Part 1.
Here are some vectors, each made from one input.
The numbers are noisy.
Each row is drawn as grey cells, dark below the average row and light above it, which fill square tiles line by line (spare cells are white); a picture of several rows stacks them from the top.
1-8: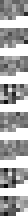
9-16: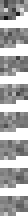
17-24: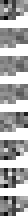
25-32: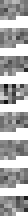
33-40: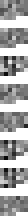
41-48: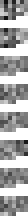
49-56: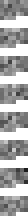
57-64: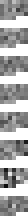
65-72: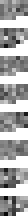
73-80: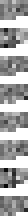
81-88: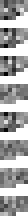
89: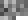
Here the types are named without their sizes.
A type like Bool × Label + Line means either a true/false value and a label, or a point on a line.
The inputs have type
Label + Line.
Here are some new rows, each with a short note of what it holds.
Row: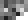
a point on a line
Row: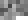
a label
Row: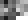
a point on a line
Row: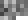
a label
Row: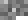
a label
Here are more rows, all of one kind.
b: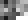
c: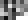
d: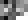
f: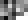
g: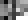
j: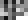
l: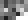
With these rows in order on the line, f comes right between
c and g.
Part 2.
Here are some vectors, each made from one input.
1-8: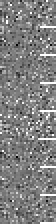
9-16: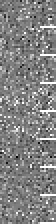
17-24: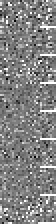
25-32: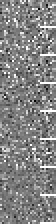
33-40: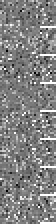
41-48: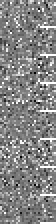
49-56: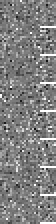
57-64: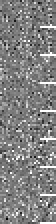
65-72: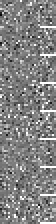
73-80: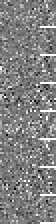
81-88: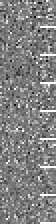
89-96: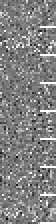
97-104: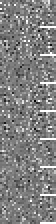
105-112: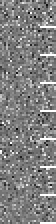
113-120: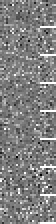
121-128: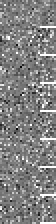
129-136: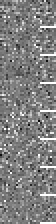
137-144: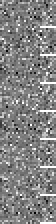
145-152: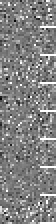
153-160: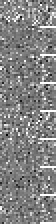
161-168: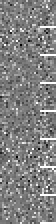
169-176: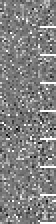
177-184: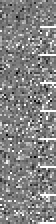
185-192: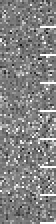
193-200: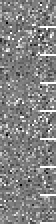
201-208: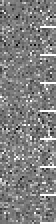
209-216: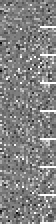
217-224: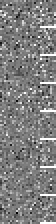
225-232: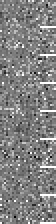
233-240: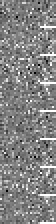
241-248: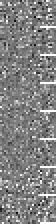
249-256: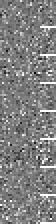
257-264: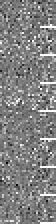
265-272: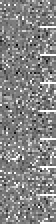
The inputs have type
(Circle18 + Unit) × Line13.
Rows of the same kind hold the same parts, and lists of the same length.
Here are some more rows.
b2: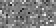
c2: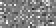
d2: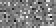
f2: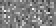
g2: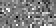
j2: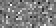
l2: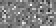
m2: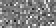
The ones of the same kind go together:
b2, c2, f2, l2, m2
d2, g2, j2

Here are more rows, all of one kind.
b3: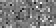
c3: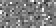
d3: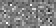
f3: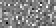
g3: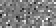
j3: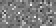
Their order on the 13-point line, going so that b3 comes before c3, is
f3, d3, j3, g3, b3, c3.
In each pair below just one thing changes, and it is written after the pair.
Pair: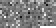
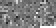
the place on the 13-point line
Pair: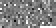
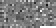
the place on the 13-point line
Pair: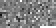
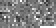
the place on the 18-point circle
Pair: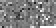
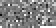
the place on the 18-point circle
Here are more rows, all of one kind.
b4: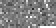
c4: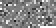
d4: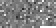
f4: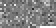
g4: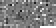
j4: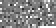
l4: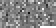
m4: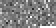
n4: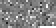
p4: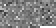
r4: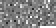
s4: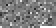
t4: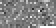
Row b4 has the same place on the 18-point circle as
j4 and n4.
